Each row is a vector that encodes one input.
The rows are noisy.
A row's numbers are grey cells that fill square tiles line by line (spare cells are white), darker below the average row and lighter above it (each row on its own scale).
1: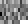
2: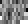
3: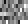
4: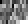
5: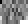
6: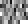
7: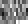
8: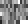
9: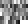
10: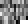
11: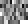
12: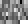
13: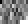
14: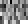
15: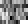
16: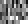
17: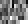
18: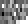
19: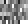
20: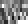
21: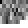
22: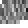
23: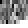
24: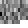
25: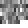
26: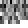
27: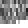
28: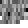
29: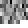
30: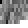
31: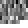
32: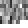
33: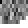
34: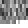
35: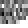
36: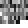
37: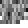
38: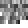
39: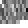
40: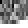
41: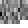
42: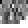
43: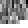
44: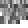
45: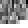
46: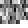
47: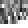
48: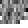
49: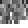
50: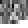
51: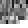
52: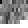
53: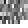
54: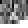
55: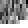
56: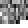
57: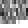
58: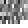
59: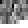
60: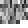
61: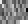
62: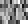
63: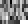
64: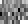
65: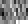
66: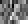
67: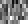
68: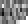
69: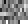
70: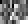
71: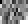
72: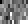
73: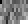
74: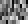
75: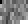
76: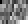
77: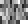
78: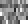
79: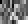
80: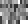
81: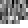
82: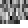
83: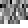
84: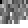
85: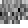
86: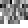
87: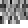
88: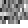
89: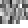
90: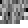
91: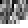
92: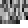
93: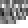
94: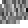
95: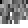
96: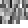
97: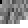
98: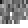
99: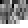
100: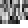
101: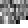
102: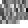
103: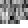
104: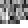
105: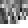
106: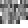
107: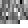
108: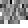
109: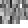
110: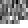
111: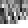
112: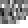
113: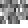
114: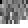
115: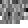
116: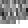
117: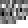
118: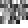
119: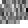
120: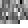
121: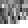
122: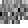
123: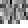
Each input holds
either a point on a 5-point line, or a node of an 11-node tree, or a node of a 12-node tree.
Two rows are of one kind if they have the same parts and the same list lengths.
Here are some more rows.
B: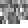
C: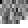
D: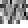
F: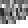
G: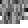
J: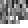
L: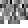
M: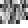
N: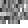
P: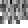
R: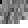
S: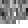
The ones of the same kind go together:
B, D, L, M, P
C, F, G, J, R, S
N

